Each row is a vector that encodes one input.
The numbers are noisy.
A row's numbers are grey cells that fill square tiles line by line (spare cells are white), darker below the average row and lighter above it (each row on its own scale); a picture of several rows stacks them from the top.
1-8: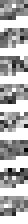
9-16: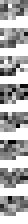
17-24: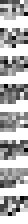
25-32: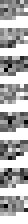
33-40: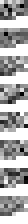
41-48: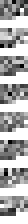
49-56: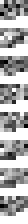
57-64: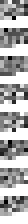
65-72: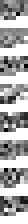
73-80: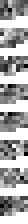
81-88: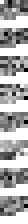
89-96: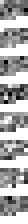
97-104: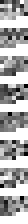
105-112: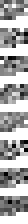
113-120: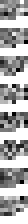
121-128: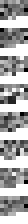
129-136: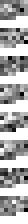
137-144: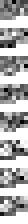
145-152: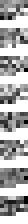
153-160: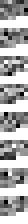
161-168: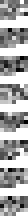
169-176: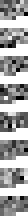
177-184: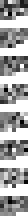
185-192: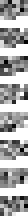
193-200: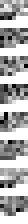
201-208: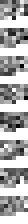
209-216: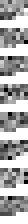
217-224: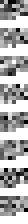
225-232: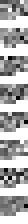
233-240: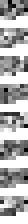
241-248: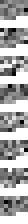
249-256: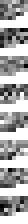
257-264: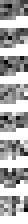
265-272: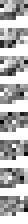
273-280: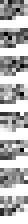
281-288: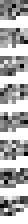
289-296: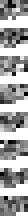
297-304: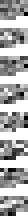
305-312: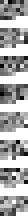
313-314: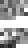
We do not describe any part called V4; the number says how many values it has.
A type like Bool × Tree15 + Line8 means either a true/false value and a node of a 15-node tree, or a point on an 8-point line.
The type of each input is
Bool × List2(V4) + Label9 × Tree8.
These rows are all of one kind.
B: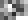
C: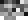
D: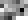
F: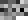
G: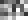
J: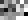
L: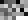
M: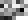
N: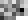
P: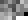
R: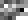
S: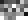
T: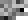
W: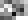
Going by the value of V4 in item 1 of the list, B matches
G, N, P and W.
